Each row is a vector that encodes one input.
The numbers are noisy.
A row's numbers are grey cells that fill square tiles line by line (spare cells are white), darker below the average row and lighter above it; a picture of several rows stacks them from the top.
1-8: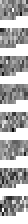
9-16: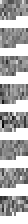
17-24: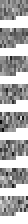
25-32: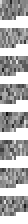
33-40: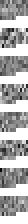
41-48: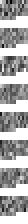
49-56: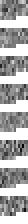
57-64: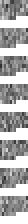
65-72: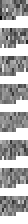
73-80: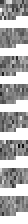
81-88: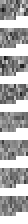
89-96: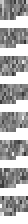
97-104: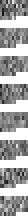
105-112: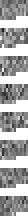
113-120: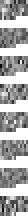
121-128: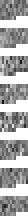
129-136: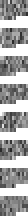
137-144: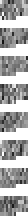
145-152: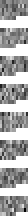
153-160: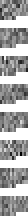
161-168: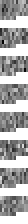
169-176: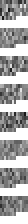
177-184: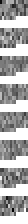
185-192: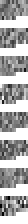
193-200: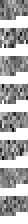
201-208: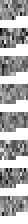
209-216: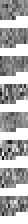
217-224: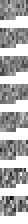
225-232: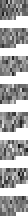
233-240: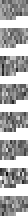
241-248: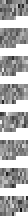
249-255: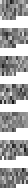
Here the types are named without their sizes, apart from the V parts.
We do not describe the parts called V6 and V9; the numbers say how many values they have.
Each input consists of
a point on a line and a true/false value, together with either a point on a line and a value of V6, or a value of V9.
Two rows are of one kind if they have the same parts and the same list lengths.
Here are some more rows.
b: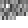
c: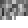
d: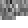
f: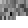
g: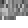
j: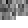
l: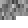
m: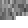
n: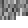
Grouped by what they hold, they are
b, c, d, g
f, j, l, m, n

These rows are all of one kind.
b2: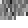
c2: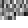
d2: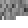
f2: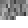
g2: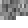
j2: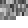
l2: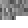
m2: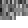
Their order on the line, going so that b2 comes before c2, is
d2, l2, m2, b2, c2, j2, f2, g2.
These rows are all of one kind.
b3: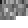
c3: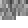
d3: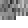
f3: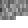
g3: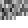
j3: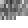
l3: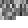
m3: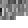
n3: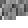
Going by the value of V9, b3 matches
g3 and l3.
